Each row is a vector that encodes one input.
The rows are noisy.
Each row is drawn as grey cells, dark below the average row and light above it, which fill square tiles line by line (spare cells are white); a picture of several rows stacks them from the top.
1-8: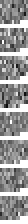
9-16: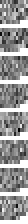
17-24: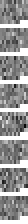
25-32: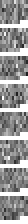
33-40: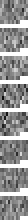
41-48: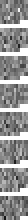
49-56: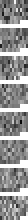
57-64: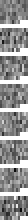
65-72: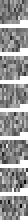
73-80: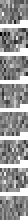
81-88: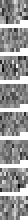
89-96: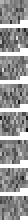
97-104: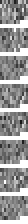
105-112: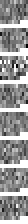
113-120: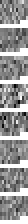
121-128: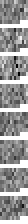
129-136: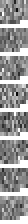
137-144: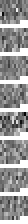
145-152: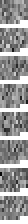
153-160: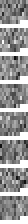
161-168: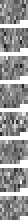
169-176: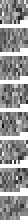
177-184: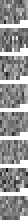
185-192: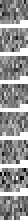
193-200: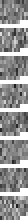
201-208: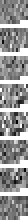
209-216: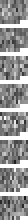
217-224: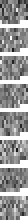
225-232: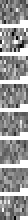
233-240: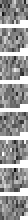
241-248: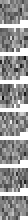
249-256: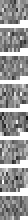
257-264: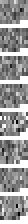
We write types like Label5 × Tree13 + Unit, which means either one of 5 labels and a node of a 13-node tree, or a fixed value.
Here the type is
(Circle13 + Line7) × Label6.
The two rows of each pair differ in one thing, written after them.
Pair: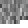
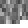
the label
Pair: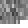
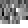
the label
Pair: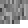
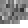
the label
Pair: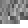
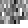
the place on the 13-point circle
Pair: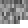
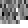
the label
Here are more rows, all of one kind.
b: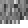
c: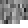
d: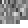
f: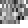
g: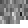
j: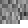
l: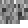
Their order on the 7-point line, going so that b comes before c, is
b, j, g, f, d, c, l.
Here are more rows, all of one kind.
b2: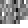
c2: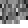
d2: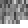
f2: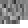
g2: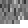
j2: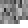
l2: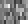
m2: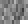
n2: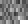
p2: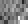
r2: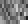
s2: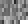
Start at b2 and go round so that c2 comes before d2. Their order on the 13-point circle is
b2, r2, n2, c2, l2, j2, d2, s2, f2, m2, p2, g2.
